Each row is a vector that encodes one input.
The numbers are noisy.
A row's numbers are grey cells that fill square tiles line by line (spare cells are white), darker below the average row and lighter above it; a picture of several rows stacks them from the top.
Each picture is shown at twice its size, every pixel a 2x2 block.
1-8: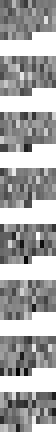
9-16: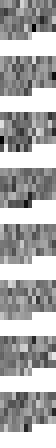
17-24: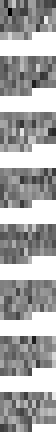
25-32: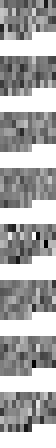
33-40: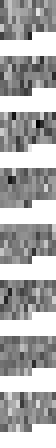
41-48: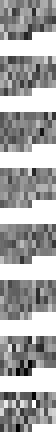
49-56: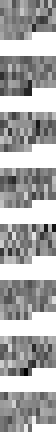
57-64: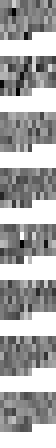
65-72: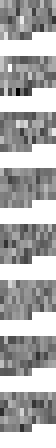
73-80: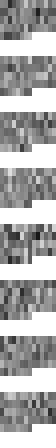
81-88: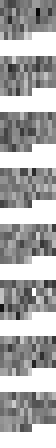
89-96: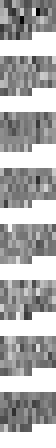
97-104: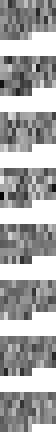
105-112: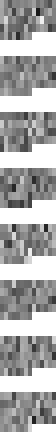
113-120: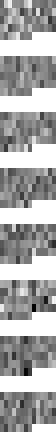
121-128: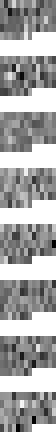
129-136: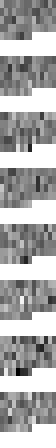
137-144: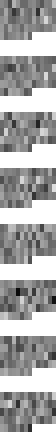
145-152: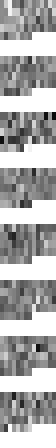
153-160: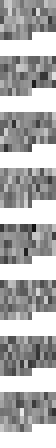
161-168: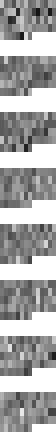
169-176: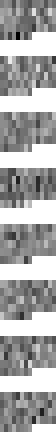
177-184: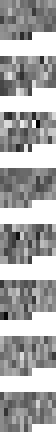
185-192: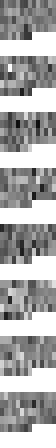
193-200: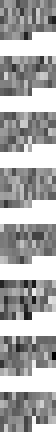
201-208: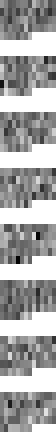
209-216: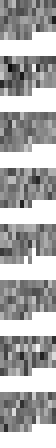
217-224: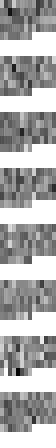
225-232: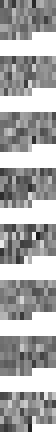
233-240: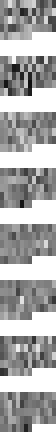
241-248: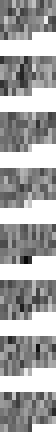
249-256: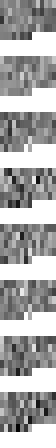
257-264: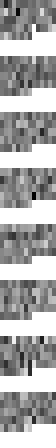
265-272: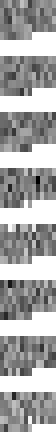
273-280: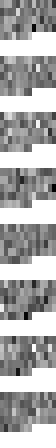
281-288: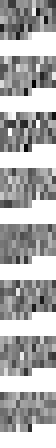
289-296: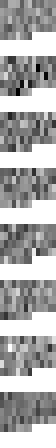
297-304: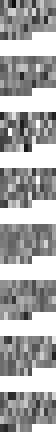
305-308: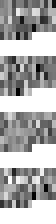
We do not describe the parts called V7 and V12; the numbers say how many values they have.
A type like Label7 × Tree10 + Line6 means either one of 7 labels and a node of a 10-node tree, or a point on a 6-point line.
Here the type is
(Bool × Bool × Bool × Bool × Line10 × V12 + Circle6) × V7.
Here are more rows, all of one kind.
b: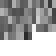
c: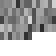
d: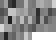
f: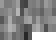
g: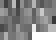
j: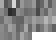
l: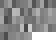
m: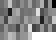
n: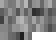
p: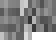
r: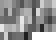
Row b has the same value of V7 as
c, g and r.
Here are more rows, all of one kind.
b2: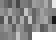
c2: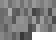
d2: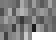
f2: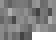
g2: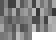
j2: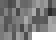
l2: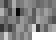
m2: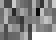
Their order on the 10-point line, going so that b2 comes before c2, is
g2, j2, b2, d2, m2, f2, c2, l2.
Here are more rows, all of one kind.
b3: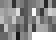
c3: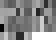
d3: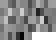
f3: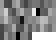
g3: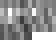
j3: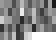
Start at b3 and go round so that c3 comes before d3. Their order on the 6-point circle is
b3, g3, c3, d3, j3, f3.
